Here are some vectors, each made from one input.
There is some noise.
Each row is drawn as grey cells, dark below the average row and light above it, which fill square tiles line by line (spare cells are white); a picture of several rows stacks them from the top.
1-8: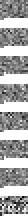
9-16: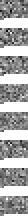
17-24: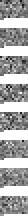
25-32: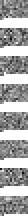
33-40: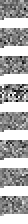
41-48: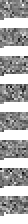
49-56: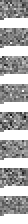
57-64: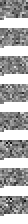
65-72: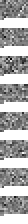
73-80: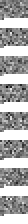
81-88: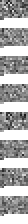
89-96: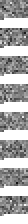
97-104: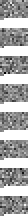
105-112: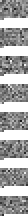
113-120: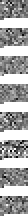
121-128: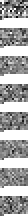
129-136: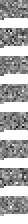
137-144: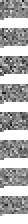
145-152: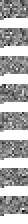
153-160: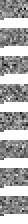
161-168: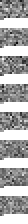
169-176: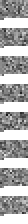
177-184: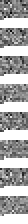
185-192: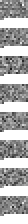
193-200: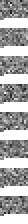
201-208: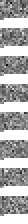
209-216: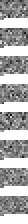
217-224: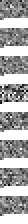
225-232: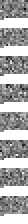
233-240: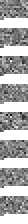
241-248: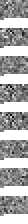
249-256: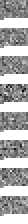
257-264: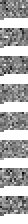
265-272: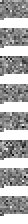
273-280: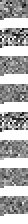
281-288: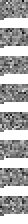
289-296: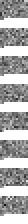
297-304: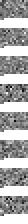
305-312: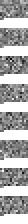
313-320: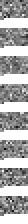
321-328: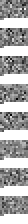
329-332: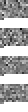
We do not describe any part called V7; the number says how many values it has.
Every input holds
a list of up to two items, each a point on a 16-point line and a value of V7.
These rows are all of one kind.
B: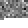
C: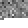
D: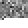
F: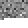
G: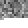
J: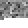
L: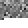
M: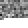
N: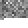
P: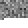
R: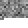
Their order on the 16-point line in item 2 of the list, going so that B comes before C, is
M, B, N, J, F, P, G, R, D, L, C.
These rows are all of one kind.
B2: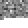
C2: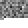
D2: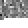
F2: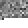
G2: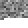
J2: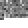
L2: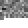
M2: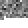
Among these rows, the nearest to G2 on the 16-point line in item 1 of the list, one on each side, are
B2 and F2.
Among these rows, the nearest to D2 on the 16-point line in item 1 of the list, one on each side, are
J2 and L2.
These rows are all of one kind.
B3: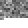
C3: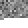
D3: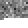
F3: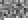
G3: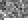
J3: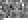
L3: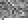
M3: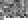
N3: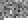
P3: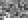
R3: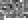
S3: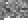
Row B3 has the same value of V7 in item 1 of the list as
G3, M3, P3 and R3.
